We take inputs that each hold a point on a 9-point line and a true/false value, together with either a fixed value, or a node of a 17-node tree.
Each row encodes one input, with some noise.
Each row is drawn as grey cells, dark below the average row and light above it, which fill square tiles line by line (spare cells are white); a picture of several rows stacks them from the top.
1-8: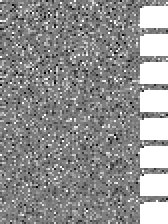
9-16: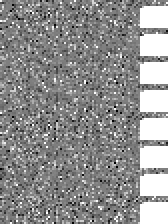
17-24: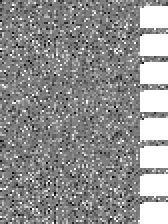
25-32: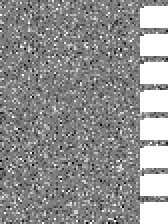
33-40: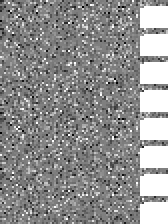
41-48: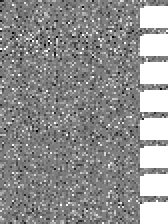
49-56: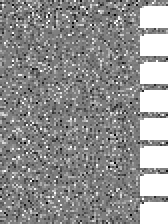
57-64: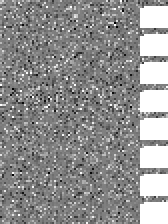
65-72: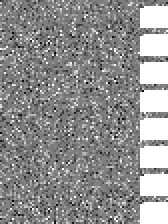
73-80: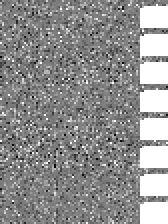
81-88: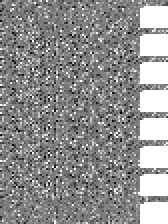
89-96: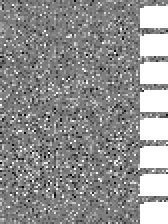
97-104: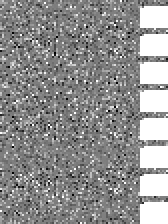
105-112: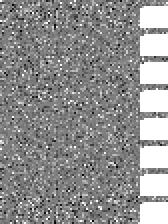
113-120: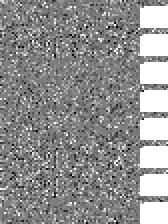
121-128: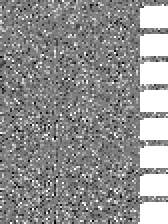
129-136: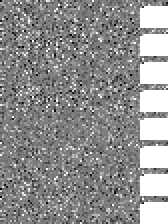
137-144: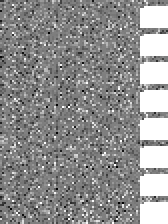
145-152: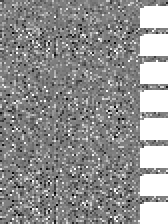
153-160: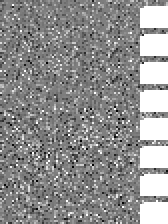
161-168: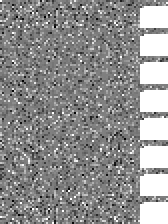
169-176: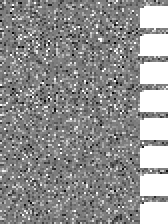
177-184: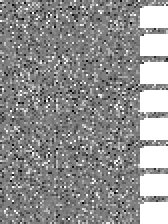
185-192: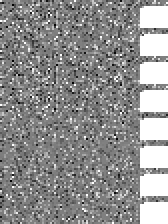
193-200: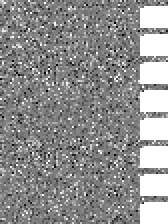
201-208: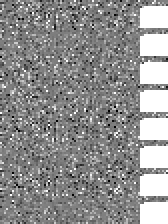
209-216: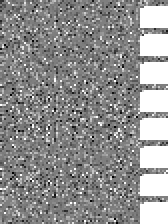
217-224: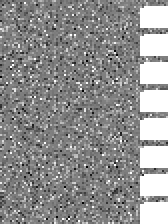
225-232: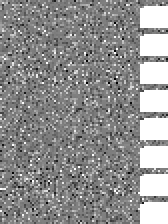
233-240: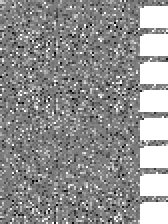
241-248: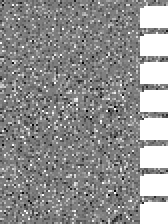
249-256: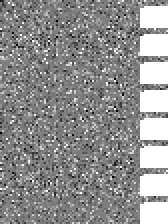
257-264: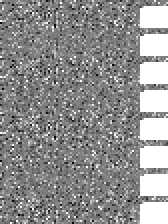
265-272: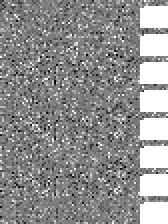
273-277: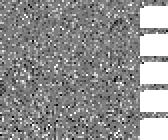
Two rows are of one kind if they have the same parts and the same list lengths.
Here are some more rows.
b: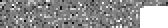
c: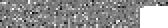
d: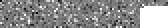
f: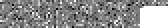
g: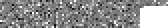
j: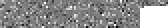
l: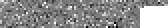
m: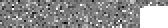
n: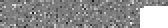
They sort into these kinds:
b, c, d, j, l, m, n
f, g

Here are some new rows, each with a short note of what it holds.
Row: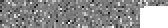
a point on a 9-point line, a node of a 17-node tree and a true/false value
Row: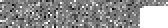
a point on a 9-point line and a true/false value
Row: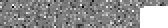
a point on a 9-point line, a node of a 17-node tree and a true/false value
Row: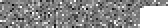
a point on a 9-point line and a true/false value
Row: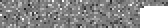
a point on a 9-point line, a node of a 17-node tree and a true/false value
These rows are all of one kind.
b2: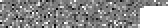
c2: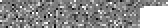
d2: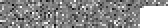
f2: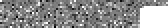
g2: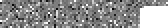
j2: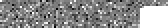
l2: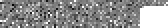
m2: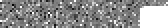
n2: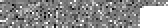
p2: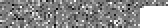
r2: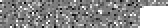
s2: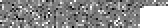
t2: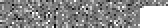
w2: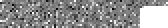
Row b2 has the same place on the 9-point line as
c2, f2, j2 and r2.
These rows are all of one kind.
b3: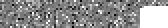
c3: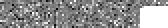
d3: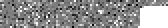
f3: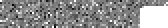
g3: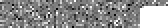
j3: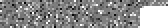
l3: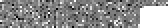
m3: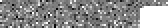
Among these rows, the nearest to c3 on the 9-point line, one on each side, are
b3 and f3.
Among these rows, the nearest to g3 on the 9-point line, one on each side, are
b3 and l3.
